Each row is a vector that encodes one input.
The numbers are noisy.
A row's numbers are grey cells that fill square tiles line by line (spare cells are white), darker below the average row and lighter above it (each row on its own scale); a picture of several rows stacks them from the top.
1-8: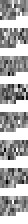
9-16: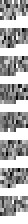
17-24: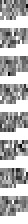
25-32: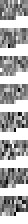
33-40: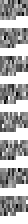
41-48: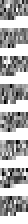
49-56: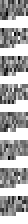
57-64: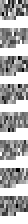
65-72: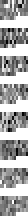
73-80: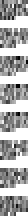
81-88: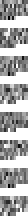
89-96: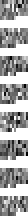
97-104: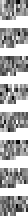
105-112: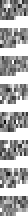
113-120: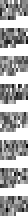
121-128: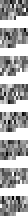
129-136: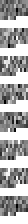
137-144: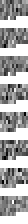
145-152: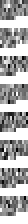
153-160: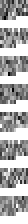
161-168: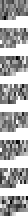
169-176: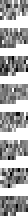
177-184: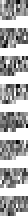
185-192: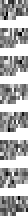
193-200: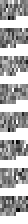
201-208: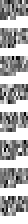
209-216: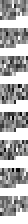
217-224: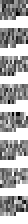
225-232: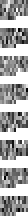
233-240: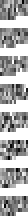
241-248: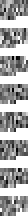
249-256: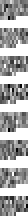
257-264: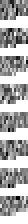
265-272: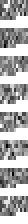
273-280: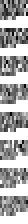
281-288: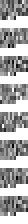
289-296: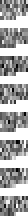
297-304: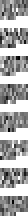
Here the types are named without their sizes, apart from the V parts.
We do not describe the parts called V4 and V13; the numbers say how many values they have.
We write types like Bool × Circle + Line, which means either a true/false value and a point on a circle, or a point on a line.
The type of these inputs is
Bool × Bool × Bool × Bool + Label × V13 + V4.
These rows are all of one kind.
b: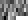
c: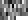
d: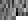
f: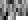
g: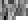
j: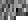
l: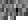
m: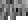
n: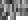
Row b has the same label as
f and g.
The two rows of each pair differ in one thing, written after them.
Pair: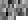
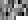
the value of V13
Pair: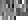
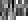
the value of V13
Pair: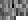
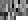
the label
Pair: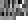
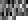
the value of V13
